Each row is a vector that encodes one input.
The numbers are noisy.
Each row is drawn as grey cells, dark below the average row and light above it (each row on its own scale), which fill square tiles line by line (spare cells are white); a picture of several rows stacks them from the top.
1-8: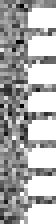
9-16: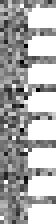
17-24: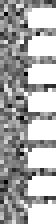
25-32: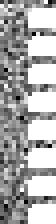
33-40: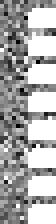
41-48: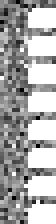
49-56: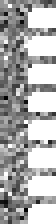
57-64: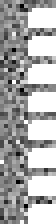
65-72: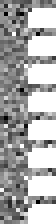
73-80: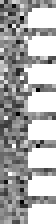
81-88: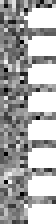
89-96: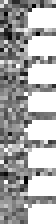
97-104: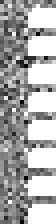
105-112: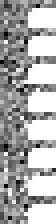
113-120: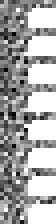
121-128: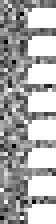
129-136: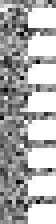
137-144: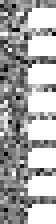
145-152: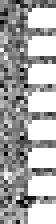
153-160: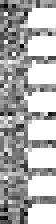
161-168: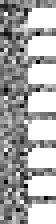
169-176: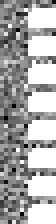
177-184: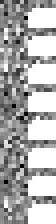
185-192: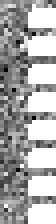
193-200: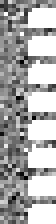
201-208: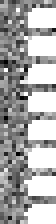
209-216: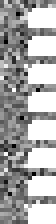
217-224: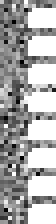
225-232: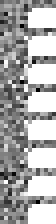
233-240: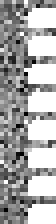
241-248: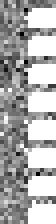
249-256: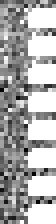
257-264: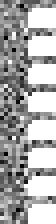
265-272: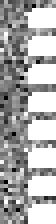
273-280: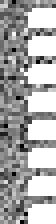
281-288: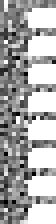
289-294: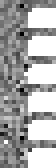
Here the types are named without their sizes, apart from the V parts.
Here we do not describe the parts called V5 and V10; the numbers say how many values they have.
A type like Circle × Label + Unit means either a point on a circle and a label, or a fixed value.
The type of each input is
Bool × Line × V5 + Label × List(V10).
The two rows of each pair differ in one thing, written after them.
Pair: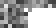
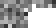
the value of V10 in item 2 of the list
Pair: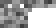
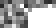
the value of V10 in item 1 of the list
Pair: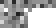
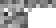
the value of V10 in item 1 of the list
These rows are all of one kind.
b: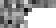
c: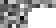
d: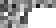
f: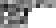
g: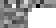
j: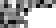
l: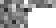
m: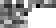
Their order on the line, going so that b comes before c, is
b, j, l, g, m, f, d, c.
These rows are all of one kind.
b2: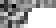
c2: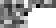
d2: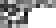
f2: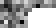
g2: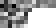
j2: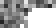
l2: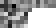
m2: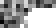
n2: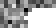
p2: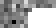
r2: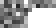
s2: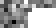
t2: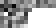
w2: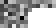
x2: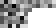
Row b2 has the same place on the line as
d2, g2, l2 and t2.
